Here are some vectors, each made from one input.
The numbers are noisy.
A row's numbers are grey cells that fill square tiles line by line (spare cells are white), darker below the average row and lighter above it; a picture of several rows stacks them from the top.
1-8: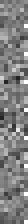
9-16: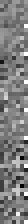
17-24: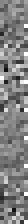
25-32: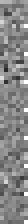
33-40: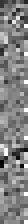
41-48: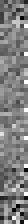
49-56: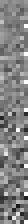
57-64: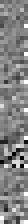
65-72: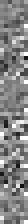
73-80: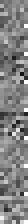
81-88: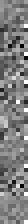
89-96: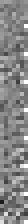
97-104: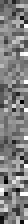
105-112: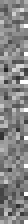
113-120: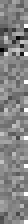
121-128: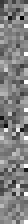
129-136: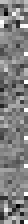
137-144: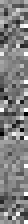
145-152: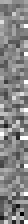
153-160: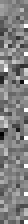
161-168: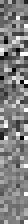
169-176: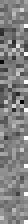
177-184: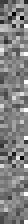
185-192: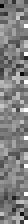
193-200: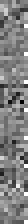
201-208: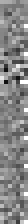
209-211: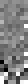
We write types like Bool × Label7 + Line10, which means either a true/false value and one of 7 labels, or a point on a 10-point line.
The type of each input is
Bool × Bool × Bool × Bool + Label11.
